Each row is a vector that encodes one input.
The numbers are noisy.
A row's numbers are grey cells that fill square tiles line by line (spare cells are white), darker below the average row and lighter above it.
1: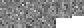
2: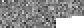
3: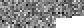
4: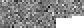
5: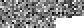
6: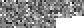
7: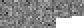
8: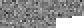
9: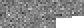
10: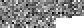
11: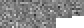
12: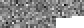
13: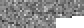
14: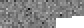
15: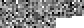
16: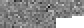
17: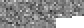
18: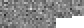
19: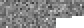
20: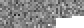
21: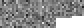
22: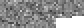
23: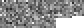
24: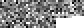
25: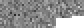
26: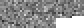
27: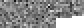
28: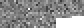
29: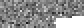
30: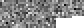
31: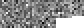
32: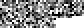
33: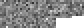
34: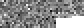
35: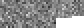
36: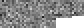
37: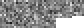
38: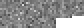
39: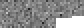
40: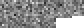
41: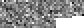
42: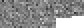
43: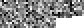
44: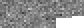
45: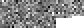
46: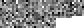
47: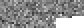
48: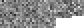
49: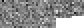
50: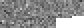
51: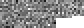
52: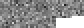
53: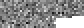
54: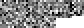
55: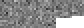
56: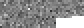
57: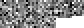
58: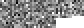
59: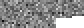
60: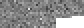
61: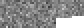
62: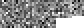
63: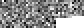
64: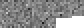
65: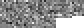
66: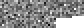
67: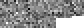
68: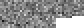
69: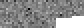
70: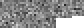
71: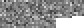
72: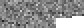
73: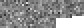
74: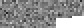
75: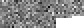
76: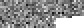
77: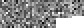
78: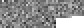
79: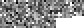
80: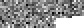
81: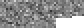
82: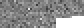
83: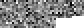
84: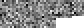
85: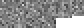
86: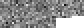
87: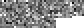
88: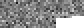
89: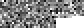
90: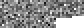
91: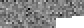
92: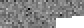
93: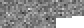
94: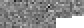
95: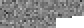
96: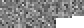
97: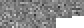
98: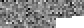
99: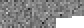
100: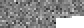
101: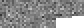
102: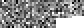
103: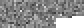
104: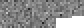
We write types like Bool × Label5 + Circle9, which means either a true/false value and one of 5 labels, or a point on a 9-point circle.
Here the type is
Circle14 + Tree9 + Unit.
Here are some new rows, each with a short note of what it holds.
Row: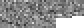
a node of a 9-node tree
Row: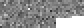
a point on a 14-point circle
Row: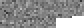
a point on a 14-point circle
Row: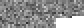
a node of a 9-node tree
